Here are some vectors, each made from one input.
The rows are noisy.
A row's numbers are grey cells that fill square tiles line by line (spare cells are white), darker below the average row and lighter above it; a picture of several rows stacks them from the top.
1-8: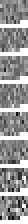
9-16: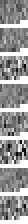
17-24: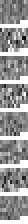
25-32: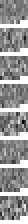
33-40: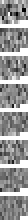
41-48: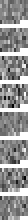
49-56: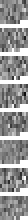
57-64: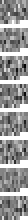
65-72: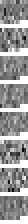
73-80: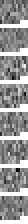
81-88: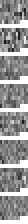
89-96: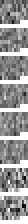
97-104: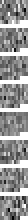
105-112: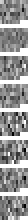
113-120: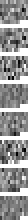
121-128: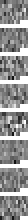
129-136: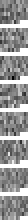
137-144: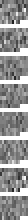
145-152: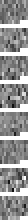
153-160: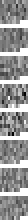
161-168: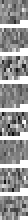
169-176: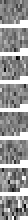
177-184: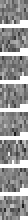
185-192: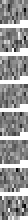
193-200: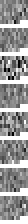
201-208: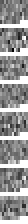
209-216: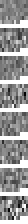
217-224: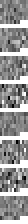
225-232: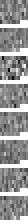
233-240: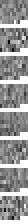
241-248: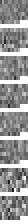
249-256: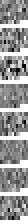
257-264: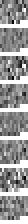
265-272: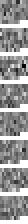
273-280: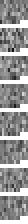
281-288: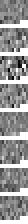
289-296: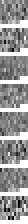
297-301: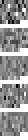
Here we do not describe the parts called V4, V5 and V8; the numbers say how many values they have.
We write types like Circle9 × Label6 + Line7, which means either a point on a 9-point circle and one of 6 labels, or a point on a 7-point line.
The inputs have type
Bool × V5 + (Line9 + V8) × Tree9 × V4.
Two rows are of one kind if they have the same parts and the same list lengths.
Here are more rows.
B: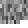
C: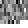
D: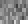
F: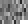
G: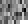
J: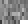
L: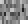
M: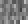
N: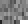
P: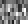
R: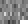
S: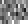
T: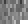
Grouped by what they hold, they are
B, F, G, J, N, R
C, L
D, M, P, S, T

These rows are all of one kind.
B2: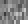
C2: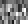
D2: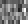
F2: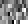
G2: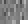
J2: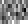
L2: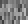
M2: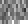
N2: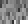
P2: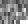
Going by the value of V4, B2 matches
C2, J2, M2 and P2.
